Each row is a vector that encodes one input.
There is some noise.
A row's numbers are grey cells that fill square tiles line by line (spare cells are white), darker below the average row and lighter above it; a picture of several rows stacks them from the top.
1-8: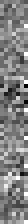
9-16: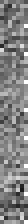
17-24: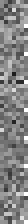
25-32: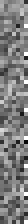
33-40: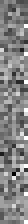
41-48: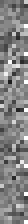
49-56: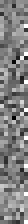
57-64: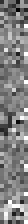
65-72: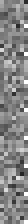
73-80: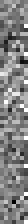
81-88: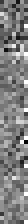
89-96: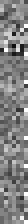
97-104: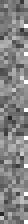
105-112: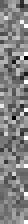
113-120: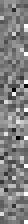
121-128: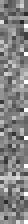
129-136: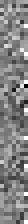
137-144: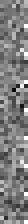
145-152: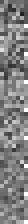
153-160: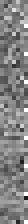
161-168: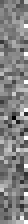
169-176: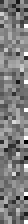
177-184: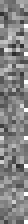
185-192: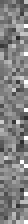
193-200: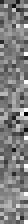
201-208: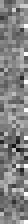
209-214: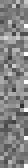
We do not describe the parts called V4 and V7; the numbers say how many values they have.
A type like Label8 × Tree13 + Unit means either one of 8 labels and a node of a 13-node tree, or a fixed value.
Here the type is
Bool × List2(Line5 + V4) × V7.
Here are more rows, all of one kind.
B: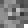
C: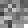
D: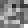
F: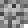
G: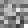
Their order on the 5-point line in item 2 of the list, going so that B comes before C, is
B, C, F, D, G.
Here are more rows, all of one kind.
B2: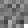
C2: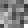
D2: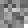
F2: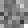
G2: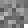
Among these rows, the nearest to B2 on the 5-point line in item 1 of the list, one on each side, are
C2 and D2.
